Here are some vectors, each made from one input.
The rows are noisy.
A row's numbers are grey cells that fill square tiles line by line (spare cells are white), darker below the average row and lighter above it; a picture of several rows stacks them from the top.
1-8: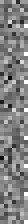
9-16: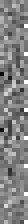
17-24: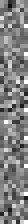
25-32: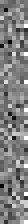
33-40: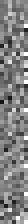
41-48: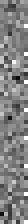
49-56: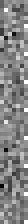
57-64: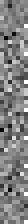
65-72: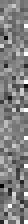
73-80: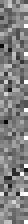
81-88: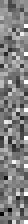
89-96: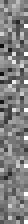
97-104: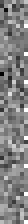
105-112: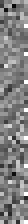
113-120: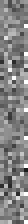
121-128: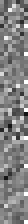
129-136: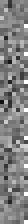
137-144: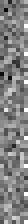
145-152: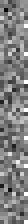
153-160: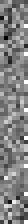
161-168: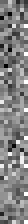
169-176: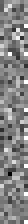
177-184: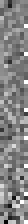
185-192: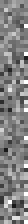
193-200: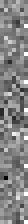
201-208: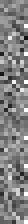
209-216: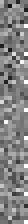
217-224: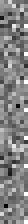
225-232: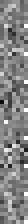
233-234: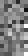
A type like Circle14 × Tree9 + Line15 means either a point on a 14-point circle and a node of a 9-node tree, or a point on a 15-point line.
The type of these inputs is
Line9 + List2(Line7) × Tree10.
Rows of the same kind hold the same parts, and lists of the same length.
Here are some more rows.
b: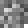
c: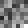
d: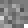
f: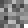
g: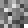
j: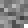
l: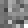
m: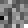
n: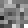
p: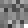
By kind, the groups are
b, f, l
c, m, n
d, g, j
p

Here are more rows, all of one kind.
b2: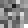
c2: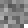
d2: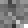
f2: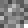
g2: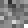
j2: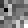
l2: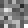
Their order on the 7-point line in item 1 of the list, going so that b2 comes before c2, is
d2, b2, j2, f2, g2, l2, c2.
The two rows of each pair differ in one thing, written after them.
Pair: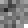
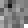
the place on the 7-point line in item 1 of the list
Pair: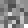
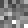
the node of the tree
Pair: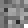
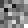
the place on the 7-point line in item 2 of the list
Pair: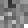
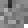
the place on the 7-point line in item 2 of the list
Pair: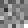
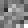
the place on the 7-point line in item 2 of the list
